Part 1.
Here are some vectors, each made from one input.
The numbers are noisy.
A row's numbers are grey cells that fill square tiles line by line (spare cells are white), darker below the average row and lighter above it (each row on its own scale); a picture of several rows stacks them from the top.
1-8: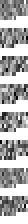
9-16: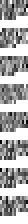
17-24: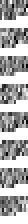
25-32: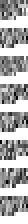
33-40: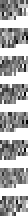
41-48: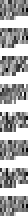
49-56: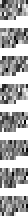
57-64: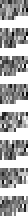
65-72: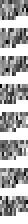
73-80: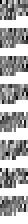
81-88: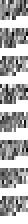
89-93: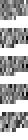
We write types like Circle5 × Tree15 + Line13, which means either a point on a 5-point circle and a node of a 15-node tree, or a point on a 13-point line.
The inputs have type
Line17.
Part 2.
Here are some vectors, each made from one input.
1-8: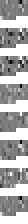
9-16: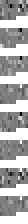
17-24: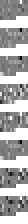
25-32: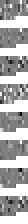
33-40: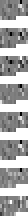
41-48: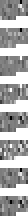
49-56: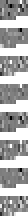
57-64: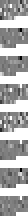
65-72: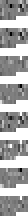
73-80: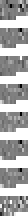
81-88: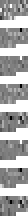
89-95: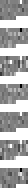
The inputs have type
Line10.
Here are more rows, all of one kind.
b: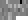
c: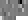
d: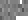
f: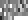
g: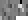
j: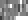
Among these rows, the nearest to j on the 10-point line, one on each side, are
d and f.
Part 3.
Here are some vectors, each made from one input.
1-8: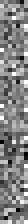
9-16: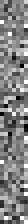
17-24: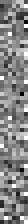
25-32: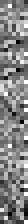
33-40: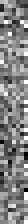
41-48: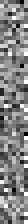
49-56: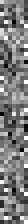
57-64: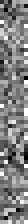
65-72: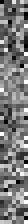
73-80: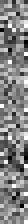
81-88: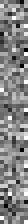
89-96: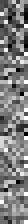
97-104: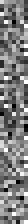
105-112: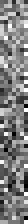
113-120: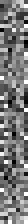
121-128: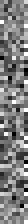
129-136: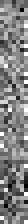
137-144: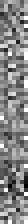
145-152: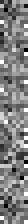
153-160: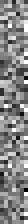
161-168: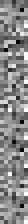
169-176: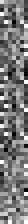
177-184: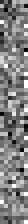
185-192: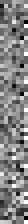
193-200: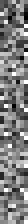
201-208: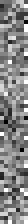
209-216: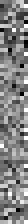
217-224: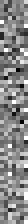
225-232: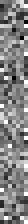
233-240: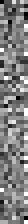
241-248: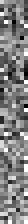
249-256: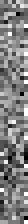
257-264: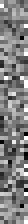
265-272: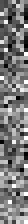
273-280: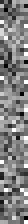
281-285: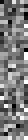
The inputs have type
Line18.
